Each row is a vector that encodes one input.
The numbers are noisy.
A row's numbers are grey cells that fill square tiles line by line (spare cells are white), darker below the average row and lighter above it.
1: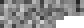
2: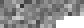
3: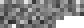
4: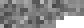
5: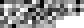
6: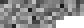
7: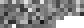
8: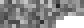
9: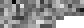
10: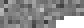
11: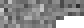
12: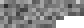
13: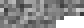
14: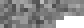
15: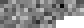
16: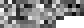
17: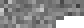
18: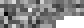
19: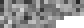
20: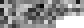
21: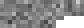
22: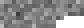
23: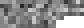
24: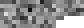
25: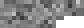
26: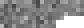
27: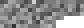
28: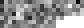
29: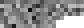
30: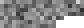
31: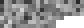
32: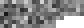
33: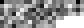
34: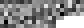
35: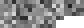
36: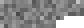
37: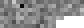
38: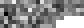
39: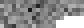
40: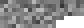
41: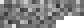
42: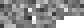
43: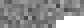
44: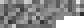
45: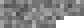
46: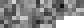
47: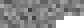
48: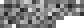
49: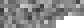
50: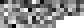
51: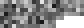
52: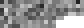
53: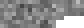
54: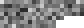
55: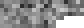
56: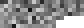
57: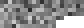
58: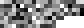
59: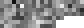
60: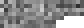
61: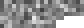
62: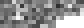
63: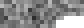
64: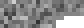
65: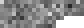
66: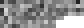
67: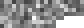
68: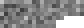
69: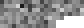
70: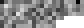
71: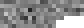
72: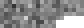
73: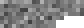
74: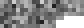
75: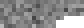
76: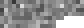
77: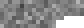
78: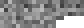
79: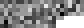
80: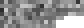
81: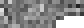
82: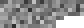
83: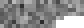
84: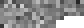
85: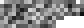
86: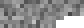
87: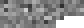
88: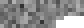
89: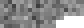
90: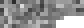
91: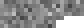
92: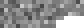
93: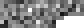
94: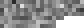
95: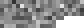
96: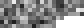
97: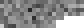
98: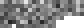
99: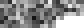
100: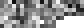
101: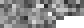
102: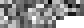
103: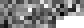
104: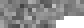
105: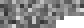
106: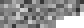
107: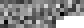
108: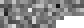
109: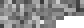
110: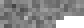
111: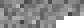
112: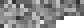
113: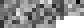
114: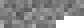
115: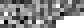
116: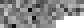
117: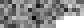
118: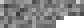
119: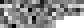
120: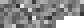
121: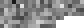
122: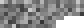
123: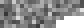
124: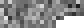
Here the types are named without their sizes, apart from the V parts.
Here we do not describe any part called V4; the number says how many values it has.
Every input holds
a list of items, each either a point on a line, or a true/false value and a value of V4.
